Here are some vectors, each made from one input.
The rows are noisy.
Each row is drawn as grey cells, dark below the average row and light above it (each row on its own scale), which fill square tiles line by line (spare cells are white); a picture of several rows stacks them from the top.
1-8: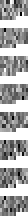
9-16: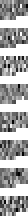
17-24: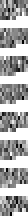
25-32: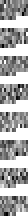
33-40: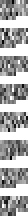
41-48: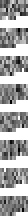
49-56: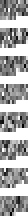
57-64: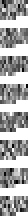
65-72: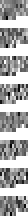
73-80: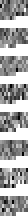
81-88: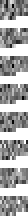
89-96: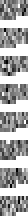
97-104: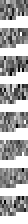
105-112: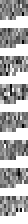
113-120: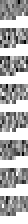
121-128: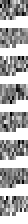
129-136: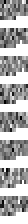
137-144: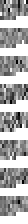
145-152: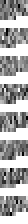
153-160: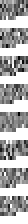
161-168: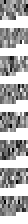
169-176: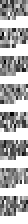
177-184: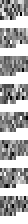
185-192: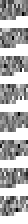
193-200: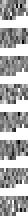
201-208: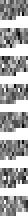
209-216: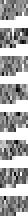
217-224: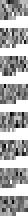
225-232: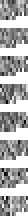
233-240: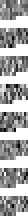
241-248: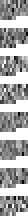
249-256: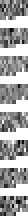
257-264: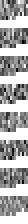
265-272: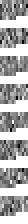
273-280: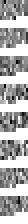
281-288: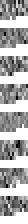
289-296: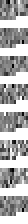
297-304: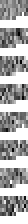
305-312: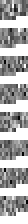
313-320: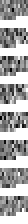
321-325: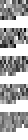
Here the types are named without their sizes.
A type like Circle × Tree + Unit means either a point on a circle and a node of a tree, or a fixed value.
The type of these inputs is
Bool × Bool × Bool × Bool × Line.
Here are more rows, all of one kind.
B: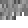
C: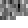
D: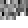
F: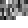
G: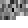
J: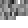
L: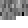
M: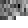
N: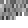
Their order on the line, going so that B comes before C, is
B, D, F, G, M, C, N, J, L.
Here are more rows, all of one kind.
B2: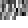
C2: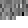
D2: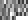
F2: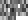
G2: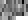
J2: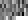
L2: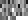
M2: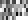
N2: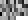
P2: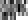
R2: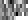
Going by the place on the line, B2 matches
C2, G2, J2 and N2.
